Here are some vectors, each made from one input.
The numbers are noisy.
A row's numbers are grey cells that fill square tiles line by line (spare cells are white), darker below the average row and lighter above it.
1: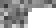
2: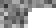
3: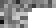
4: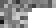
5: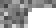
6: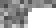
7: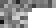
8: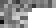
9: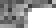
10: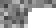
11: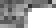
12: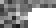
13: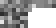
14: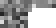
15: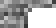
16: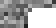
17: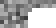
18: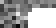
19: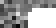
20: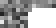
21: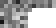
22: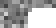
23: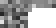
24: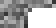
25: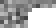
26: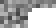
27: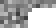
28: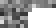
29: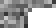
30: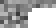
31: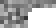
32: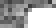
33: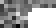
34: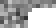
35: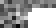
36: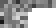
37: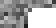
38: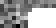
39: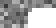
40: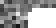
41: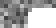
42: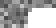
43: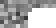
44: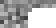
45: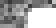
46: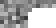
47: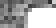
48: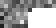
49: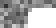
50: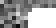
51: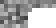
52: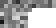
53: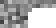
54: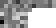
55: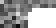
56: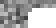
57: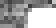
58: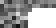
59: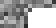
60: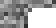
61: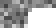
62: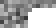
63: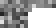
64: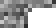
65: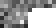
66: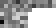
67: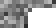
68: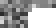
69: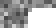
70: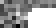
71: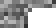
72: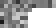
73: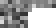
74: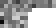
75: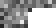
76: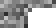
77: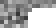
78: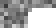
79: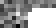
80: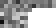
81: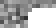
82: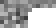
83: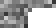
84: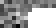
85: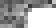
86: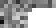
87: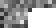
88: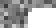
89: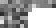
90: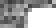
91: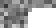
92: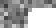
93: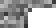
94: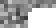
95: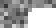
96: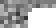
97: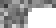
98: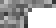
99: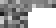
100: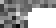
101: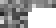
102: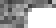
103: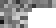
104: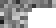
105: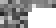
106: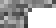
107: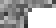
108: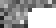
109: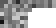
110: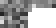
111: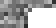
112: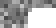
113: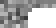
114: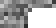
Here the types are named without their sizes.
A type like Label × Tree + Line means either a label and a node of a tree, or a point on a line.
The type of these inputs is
Bool × Bool × Bool.
